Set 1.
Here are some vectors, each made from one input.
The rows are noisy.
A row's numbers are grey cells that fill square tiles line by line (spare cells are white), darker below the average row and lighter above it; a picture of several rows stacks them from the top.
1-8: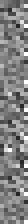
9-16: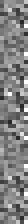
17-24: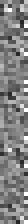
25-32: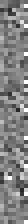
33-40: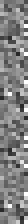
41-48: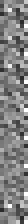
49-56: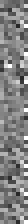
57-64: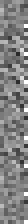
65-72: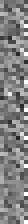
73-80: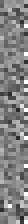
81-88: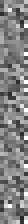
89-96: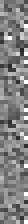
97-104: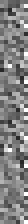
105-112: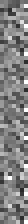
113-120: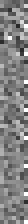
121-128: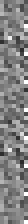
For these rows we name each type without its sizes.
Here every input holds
a point on a line.
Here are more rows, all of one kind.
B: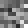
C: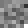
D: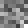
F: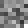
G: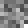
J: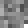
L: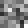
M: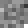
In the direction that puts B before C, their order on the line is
B, D, G, J, M, C, F, L.
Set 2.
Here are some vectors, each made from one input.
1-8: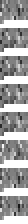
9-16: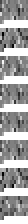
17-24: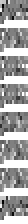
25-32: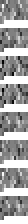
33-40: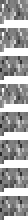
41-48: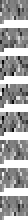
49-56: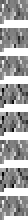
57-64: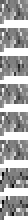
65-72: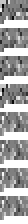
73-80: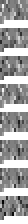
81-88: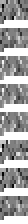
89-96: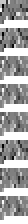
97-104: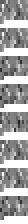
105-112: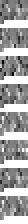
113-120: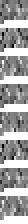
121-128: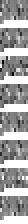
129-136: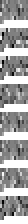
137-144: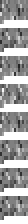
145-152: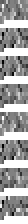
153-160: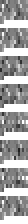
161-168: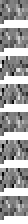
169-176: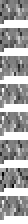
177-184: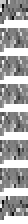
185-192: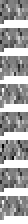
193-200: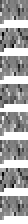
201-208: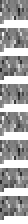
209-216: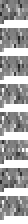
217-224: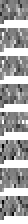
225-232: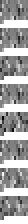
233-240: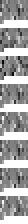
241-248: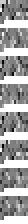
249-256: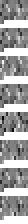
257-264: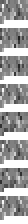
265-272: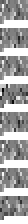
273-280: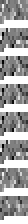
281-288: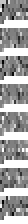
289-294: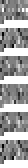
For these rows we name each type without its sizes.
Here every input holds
a point on a line.
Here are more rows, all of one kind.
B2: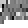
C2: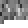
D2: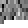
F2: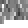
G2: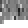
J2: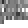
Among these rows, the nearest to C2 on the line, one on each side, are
D2 and J2.
